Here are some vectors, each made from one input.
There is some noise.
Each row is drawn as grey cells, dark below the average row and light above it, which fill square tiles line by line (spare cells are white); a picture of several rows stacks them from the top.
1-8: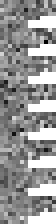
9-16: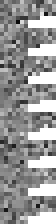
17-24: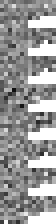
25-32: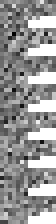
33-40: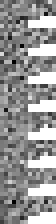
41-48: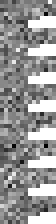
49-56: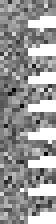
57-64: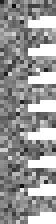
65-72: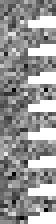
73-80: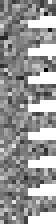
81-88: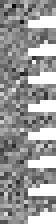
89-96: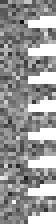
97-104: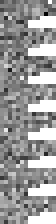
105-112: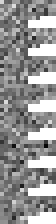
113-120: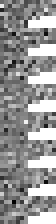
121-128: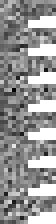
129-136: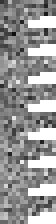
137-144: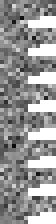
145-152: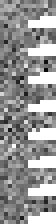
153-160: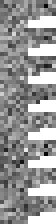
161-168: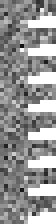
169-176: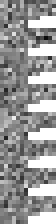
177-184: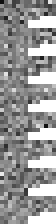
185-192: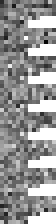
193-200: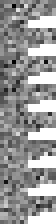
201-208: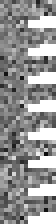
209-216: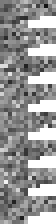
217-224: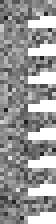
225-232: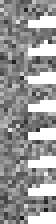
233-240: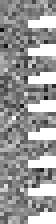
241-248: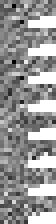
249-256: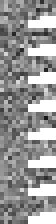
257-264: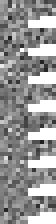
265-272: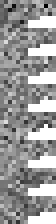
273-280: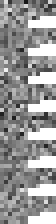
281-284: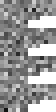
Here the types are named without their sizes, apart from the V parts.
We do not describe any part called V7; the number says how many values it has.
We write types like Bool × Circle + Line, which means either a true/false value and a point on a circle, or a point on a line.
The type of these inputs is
(Line + List(V7)) × Tree.
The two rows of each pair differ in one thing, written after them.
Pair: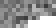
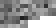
the value of V7 in item 1 of the list
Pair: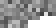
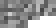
the node of the tree
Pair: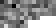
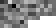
the value of V7 in item 2 of the list
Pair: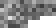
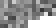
the node of the tree
